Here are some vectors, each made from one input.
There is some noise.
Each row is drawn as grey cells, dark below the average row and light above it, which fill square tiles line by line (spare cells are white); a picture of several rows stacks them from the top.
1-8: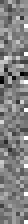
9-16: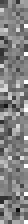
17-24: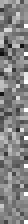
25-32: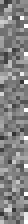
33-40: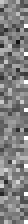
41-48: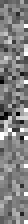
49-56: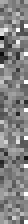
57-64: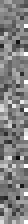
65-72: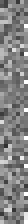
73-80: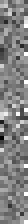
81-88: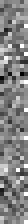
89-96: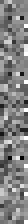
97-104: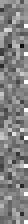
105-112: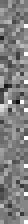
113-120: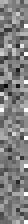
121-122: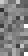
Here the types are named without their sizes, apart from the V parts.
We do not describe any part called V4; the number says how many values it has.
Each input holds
a list of items, each a true/false value and a value of V4.
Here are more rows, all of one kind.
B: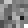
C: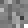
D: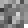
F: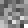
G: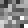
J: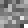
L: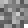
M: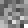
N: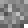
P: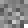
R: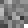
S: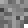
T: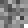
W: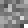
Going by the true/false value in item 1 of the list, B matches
C, R and T.
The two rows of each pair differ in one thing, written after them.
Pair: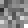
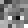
the value of V4 in item 1 of the list
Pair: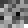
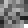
the value of V4 in item 2 of the list
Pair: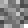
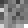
the true/false value in item 1 of the list
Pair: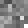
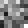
the value of V4 in item 2 of the list
